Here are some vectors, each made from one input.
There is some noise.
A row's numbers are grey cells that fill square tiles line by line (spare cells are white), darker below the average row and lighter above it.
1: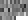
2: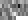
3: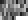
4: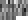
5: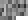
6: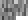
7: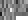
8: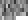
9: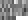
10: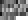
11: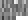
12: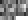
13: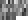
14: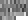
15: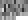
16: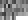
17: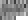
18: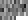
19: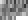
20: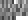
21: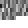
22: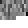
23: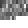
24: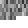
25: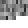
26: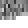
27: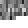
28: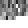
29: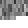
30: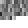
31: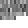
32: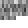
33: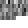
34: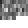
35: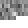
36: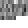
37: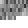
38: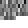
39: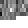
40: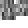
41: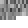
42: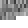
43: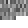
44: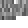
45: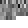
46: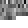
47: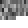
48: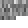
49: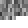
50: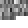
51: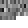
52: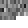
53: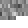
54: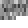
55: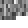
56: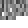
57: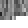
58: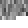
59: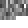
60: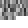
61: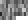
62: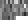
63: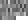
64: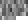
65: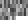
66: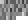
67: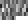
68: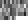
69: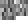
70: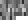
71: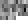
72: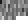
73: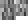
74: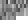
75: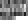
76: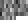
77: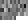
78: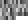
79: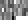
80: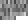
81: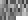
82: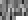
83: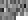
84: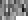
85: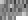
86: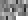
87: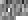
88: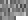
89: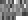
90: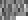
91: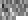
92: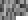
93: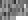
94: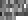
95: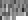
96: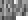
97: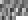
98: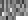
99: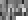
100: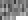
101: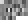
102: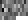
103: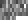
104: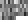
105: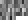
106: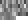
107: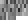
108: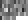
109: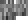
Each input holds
one of 7 labels and a point on a 7-point line, together with either a point on a 6-point circle, or a fixed value.
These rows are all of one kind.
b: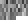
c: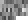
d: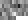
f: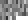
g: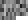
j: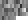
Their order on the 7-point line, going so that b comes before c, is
b, c, j, f, d, g.
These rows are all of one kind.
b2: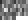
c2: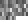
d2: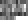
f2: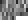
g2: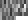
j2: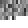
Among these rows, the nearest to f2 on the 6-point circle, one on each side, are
d2 and j2.
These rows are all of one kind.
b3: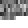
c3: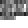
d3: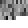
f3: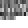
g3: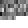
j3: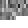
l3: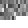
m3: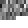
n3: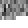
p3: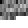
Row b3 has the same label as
c3, f3, g3 and p3.
